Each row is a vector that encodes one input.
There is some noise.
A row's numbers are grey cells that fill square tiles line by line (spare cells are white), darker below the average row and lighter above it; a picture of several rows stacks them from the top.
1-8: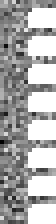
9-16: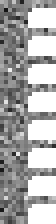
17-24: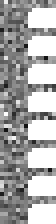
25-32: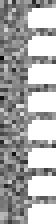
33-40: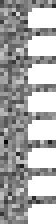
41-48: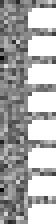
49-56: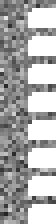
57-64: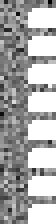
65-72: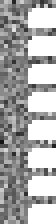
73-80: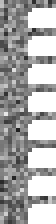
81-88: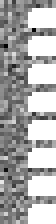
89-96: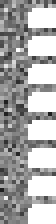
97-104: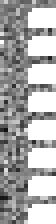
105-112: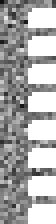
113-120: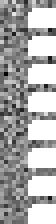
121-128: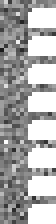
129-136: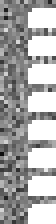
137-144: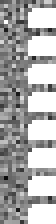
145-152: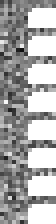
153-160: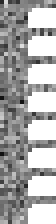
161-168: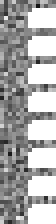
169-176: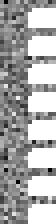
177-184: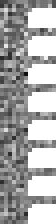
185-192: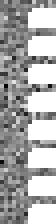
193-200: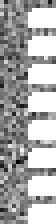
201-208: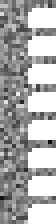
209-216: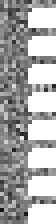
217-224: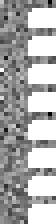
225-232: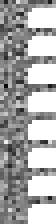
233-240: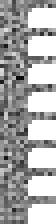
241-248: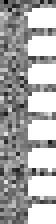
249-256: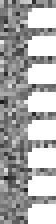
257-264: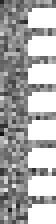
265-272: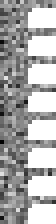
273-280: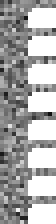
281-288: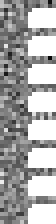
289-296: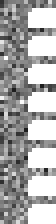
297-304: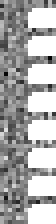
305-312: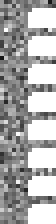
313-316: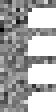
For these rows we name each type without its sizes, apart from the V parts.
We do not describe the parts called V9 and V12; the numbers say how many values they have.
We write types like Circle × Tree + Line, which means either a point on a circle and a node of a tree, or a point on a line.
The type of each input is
Line × (Line + V12) + V9.
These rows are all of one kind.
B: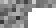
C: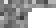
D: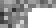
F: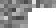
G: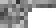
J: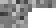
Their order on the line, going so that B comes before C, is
D, G, J, B, F, C.
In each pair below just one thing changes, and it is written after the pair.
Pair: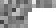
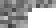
the value of V12
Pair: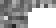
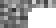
the value of V12
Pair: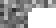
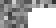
the value of V12
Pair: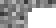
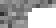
the place on the line
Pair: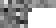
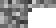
the value of V12
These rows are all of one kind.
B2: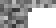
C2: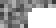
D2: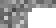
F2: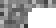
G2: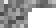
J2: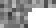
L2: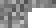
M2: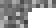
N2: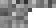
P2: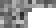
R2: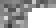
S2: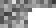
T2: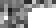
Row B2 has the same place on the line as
C2, F2, J2 and T2.
